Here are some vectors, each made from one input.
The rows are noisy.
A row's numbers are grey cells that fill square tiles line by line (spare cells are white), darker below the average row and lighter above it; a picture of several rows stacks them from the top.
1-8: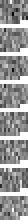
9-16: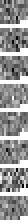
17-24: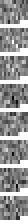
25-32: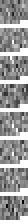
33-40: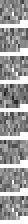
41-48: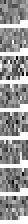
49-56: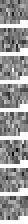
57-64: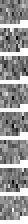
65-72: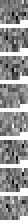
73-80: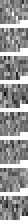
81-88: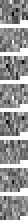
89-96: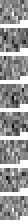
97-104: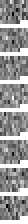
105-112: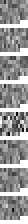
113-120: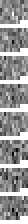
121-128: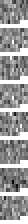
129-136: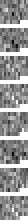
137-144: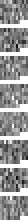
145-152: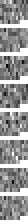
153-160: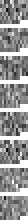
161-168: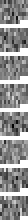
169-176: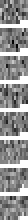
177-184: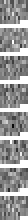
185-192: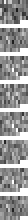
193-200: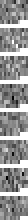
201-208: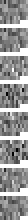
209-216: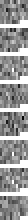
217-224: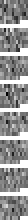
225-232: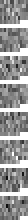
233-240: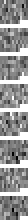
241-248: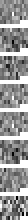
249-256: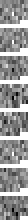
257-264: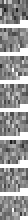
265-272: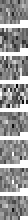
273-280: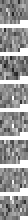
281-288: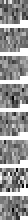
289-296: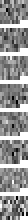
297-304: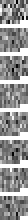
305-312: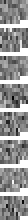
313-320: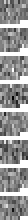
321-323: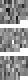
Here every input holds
a list of up to two points on a 9-point circle.
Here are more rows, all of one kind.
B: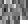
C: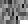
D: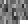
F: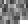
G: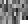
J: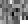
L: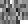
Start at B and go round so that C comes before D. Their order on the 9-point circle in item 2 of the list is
B, F, C, D, G, J, L.
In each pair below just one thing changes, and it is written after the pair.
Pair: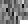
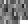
the place on the 9-point circle in item 1 of the list
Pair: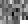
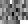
the place on the 9-point circle in item 1 of the list
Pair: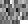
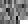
the place on the 9-point circle in item 2 of the list
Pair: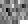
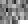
the place on the 9-point circle in item 1 of the list
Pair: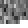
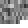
the place on the 9-point circle in item 1 of the list
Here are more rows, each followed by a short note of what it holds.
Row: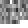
a list of two items
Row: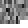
a list of two items
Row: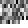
the empty list
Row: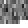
a list of two items
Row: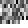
the empty list
